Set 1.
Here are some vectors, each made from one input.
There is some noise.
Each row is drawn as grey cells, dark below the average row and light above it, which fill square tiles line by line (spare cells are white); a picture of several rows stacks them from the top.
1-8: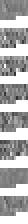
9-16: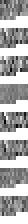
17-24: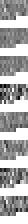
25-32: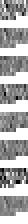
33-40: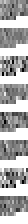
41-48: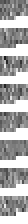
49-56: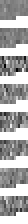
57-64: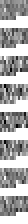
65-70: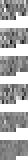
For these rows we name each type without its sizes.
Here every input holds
either a point on a circle and a true/false value, or a fixed value.
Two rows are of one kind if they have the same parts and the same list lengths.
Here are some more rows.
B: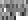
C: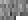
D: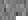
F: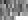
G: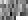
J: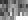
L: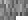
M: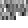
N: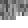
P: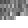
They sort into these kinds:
B, C, D, F, G, L, M, P
J, N

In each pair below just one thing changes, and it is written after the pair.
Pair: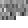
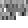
the place on the circle
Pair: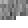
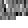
the place on the circle
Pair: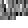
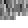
the true/false value
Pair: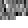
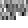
the true/false value
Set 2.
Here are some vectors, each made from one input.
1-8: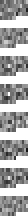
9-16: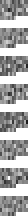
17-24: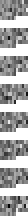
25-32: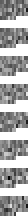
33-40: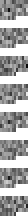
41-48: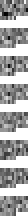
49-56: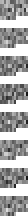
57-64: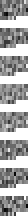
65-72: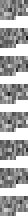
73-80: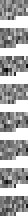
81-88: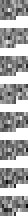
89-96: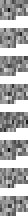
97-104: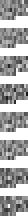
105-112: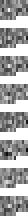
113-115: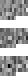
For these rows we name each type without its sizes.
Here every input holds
a point on a line and five true/false values.
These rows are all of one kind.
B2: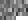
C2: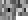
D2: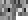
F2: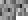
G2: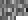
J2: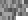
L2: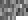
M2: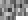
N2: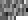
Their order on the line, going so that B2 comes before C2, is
J2, L2, G2, B2, M2, N2, F2, C2, D2.
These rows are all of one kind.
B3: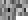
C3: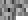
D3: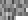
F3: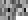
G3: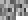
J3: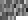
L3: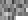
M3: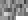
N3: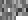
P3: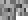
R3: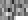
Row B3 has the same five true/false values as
C3, D3, F3 and L3.
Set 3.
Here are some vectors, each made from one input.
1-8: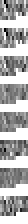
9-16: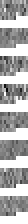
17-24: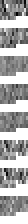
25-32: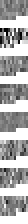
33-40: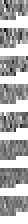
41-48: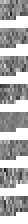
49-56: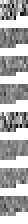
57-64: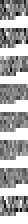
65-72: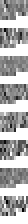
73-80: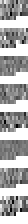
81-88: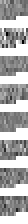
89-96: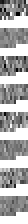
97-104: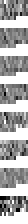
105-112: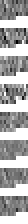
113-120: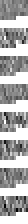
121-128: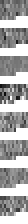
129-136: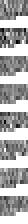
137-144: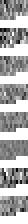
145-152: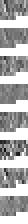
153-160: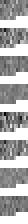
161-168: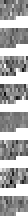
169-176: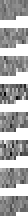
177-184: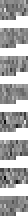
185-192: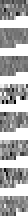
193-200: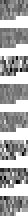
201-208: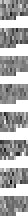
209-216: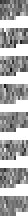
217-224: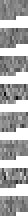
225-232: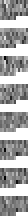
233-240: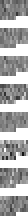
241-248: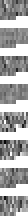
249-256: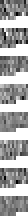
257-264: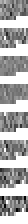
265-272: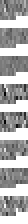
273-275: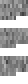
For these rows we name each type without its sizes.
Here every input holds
a label, together with either a fixed value, or three true/false values.
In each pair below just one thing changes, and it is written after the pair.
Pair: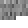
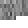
the label
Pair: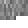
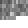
one of the three true/false values
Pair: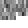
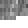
one of the three true/false values
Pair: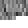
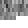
one of the three true/false values
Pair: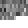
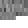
one of the three true/false values
